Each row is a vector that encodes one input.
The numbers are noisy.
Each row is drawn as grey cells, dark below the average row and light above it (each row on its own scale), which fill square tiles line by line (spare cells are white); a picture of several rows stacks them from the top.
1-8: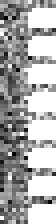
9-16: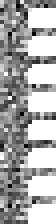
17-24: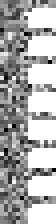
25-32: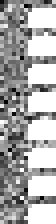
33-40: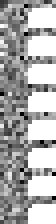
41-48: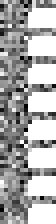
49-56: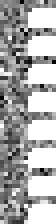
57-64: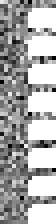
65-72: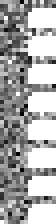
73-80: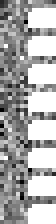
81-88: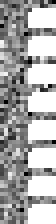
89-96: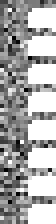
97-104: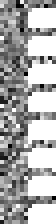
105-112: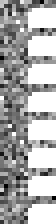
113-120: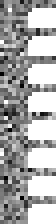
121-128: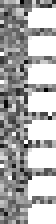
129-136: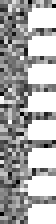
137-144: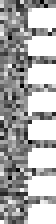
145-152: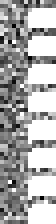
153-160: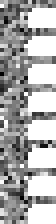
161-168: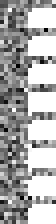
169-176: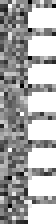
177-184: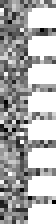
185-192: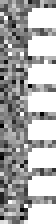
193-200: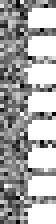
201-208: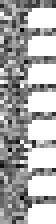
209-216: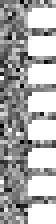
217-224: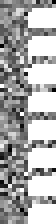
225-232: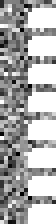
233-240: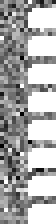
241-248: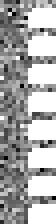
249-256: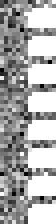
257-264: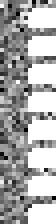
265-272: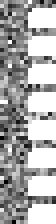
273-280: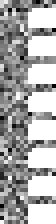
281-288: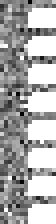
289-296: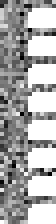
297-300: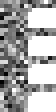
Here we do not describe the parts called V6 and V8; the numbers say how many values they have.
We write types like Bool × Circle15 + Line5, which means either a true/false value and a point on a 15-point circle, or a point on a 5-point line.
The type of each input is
(Line9 + V6) × (Line10 + V8).
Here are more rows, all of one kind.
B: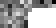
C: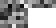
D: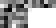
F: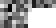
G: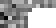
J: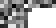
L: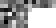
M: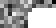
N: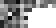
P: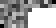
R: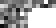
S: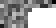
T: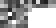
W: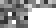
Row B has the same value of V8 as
D, F, L and T.
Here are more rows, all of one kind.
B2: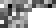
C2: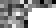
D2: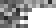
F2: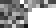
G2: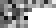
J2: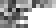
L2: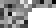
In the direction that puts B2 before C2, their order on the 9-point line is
G2, J2, D2, B2, F2, C2, L2.
